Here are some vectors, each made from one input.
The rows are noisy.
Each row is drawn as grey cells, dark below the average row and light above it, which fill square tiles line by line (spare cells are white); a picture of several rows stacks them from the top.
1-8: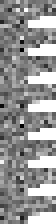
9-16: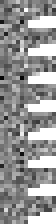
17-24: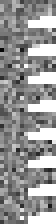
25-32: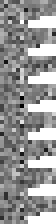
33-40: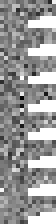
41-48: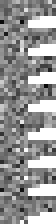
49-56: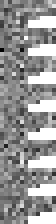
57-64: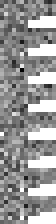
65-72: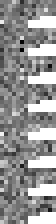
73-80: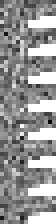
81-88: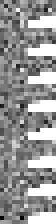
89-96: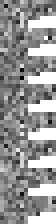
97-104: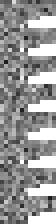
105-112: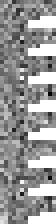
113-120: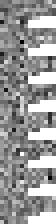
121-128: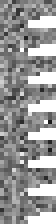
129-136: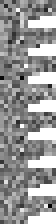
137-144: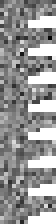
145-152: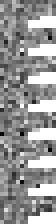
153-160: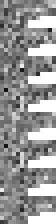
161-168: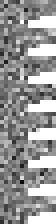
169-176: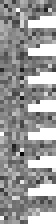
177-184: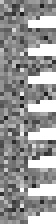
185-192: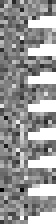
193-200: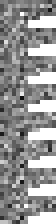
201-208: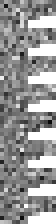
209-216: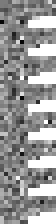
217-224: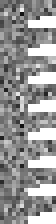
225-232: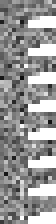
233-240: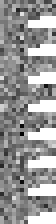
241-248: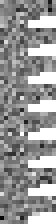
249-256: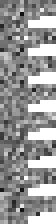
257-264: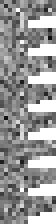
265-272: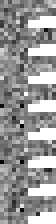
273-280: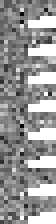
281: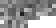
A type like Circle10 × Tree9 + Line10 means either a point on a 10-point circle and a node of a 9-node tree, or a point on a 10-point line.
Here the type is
Bool × Line9 + (Circle8 + Line8) × Circle10.
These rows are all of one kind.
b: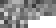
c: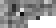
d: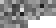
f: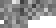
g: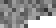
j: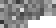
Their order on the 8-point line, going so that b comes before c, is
f, b, g, j, c, d.
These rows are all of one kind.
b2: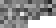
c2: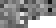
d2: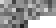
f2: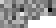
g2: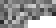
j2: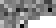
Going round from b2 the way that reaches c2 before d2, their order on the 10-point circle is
b2, c2, f2, j2, d2, g2.
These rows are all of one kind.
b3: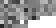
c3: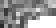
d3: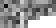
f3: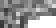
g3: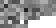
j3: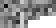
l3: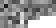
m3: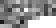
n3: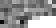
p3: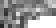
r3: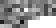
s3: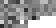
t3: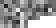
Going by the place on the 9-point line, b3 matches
c3, p3 and s3.
